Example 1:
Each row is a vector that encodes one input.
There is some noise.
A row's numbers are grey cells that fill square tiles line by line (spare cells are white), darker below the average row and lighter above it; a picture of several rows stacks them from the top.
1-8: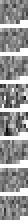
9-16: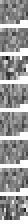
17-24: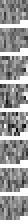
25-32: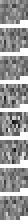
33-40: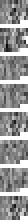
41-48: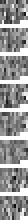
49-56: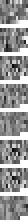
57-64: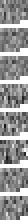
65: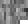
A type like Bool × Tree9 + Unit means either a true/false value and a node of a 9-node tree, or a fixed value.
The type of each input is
Line7.
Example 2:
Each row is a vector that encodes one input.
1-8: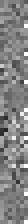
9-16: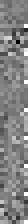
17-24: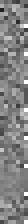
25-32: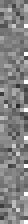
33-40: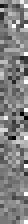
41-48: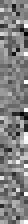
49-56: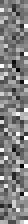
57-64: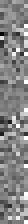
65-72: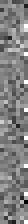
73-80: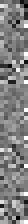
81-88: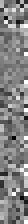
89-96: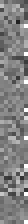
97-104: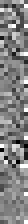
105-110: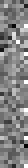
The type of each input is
Circle20 + Unit.
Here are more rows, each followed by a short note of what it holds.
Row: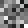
a point on a 20-point circle
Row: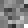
a fixed value
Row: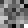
a point on a 20-point circle
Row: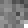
a point on a 20-point circle
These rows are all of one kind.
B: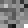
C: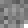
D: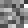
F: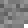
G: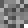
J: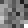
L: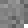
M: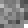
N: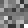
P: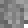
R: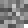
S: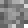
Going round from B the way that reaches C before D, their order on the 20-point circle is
B, P, C, F, R, N, M, S, L, G, J, D.
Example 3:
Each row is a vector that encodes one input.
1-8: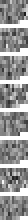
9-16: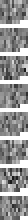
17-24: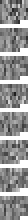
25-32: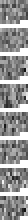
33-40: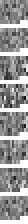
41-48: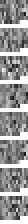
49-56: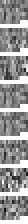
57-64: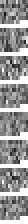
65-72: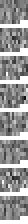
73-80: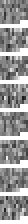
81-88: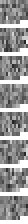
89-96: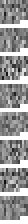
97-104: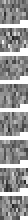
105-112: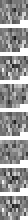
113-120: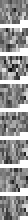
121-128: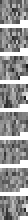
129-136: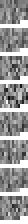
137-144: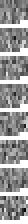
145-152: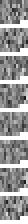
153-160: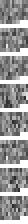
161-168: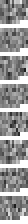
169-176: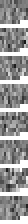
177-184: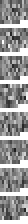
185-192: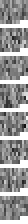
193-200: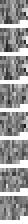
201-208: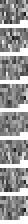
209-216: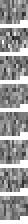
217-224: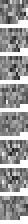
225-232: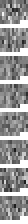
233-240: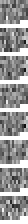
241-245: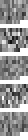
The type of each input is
Line11.
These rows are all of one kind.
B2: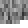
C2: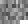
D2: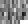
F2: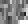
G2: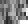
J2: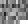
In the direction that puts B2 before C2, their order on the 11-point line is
G2, F2, D2, B2, C2, J2.
